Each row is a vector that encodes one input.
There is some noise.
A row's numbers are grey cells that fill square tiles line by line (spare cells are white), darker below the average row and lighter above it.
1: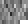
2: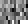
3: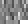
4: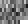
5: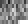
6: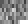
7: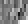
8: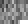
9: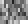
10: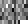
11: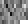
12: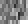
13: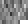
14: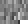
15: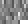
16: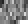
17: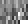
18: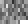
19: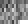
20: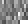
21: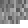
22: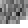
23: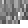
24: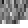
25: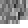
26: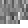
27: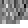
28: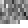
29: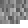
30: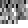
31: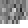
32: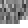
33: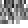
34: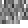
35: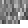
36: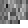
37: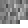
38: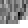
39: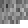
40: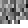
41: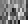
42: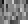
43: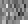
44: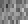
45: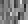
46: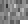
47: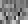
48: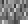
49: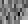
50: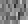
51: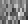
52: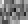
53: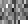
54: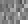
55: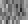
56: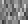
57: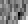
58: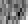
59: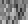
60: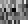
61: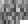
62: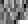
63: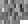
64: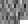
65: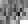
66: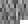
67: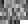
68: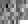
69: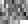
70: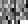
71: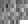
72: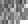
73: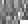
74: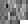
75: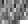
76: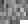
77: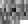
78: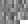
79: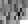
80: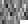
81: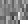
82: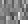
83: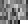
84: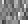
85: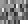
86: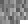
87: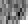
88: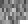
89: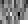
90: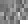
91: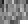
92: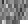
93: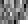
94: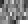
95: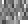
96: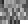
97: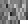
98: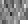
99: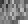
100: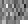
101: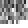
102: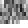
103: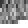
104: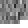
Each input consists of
a point on an 8-point line, together with either a point on an 8-point line, or a node of a 9-node tree.
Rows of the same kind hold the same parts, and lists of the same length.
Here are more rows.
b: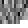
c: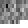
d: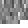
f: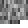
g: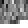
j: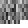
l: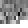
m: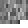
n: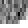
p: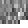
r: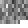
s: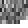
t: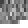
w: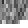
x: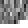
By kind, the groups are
b, j, l, n, r, s, w, x
c, d, f, g, m, p, t

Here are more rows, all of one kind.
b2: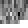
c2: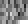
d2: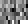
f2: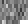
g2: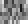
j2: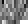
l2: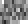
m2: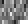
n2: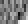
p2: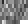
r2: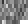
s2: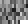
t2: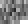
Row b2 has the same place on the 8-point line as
c2, m2 and n2.
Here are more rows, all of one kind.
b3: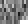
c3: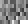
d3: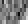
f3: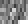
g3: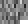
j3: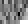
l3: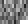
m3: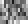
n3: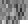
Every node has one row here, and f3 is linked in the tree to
n3.
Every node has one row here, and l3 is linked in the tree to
b3 and g3.
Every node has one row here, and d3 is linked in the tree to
b3, j3 and n3.
